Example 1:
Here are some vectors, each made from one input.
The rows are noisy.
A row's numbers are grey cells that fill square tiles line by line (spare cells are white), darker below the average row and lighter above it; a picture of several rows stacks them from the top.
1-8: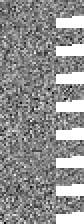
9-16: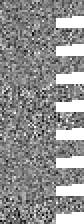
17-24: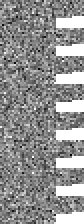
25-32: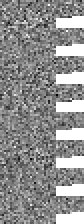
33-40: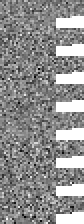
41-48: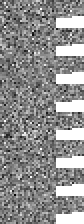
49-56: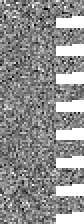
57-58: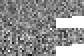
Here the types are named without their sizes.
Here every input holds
a node of a tree.
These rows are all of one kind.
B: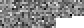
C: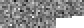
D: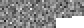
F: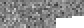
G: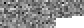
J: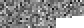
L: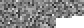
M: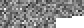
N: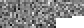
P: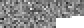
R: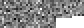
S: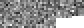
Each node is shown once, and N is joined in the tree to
D.
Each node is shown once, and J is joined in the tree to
R.
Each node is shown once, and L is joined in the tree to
G.
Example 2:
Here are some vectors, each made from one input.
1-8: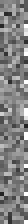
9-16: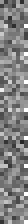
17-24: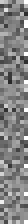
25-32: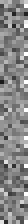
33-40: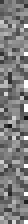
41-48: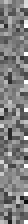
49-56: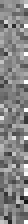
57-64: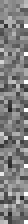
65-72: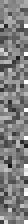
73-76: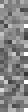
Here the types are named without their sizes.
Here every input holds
a point on a line.
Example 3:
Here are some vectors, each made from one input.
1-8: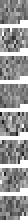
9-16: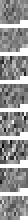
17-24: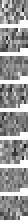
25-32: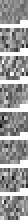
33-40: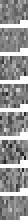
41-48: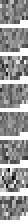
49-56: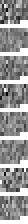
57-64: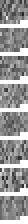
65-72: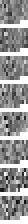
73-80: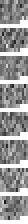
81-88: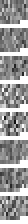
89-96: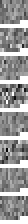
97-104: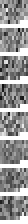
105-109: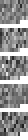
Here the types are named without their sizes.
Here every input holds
a point on a line.
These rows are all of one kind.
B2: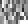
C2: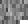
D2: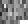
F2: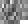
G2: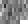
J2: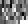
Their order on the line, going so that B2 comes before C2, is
F2, G2, J2, B2, D2, C2.
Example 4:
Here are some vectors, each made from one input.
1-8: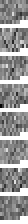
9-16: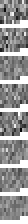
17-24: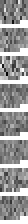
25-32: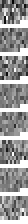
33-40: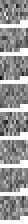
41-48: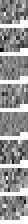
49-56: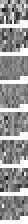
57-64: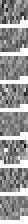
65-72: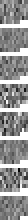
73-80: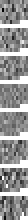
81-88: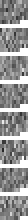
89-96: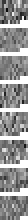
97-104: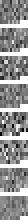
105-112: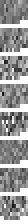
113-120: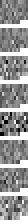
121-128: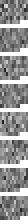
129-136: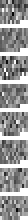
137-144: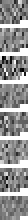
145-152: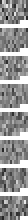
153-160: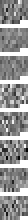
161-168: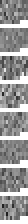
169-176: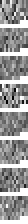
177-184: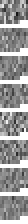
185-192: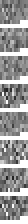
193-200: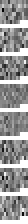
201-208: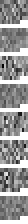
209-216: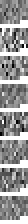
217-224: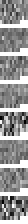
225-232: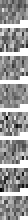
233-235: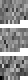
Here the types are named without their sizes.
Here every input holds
a point on a circle.
